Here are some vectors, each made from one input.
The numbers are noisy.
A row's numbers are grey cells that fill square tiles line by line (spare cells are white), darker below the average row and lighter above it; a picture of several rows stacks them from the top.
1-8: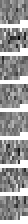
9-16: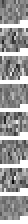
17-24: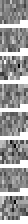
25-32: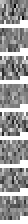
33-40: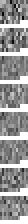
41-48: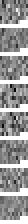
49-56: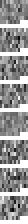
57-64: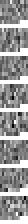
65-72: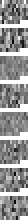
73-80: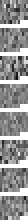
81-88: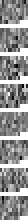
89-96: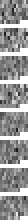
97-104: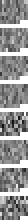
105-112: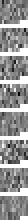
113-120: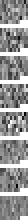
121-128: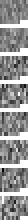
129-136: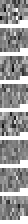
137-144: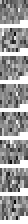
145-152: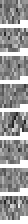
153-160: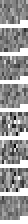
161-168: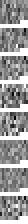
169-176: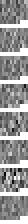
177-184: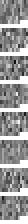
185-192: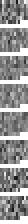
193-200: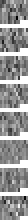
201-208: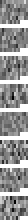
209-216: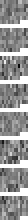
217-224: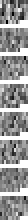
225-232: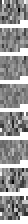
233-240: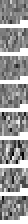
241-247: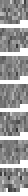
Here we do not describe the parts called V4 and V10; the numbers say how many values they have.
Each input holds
either a value of V4 and a value of V10, or a list of up to two points on a 12-point line.
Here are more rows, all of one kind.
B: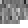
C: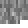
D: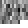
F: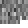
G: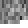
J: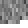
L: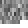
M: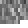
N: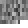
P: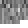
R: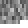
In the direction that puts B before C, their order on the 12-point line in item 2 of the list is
M, G, B, C, P, F, L, J, R, N, D.
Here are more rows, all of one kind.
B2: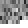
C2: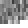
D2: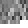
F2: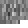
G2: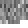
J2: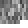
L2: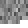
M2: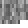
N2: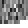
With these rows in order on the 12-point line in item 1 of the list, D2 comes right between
C2 and F2.
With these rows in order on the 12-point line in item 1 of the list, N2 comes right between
C2 and L2.
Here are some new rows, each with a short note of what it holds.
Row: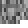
the empty list
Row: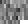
a list of one item
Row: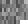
the empty list
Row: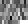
a list of one item
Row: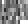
the empty list
